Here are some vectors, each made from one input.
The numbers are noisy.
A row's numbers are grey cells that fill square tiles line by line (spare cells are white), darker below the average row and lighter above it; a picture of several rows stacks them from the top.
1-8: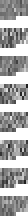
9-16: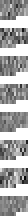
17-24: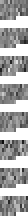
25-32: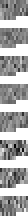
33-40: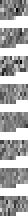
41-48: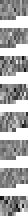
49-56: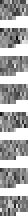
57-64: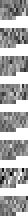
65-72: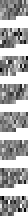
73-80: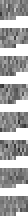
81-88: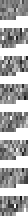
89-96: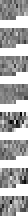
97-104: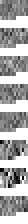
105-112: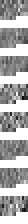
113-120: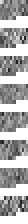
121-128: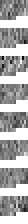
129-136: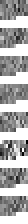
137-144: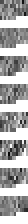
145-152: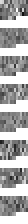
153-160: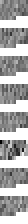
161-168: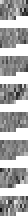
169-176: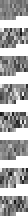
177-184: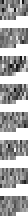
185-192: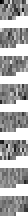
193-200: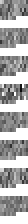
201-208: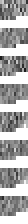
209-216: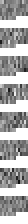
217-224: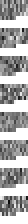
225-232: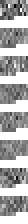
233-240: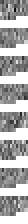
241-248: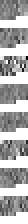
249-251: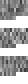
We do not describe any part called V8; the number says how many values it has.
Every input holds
a list of up to two items, each a true/false value and a value of V8.
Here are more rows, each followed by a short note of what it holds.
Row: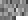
a list of one item
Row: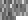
a list of one item
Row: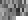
a list of two items
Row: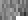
a list of two items
